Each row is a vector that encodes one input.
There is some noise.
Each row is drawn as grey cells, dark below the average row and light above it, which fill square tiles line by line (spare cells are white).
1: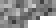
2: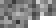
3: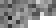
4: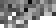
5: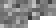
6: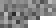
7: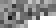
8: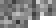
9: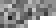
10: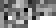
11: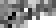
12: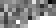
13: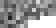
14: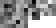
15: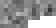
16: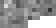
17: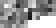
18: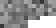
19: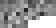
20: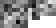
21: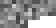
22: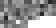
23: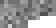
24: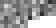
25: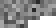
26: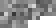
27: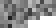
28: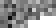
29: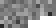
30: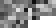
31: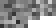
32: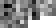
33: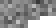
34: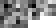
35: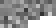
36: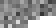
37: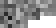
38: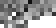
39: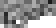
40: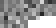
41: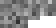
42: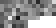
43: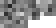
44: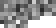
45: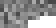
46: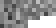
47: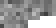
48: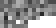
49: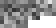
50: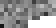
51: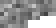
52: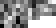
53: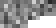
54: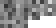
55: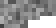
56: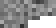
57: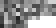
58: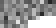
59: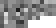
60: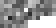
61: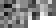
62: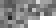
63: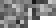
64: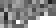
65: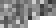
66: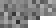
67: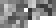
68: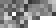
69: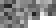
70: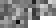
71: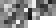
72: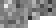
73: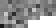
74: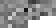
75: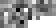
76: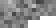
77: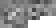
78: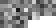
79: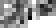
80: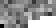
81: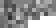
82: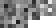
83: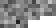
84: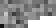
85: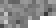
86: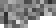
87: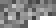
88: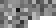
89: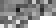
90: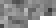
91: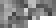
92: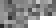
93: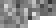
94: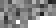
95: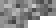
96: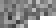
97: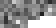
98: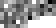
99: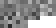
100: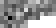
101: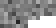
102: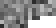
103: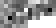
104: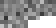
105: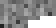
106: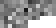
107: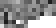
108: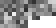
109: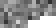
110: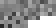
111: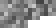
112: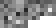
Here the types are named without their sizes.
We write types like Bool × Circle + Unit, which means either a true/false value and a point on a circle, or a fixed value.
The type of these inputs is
(Bool × Bool × Bool × Bool × Bool + Line) × Line.
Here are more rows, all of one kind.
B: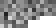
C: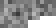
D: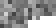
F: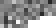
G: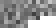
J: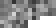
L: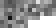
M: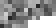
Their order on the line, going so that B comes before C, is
F, B, C, J, D, M, G, L.
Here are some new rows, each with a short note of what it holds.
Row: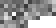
a point on each of two lines
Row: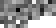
a point on each of two lines
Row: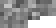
a point on a line and five true/false values
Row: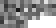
a point on each of two lines
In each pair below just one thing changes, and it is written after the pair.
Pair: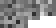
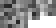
the place on the line
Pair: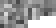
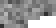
one of the five true/false values
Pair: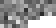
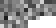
one of the five true/false values
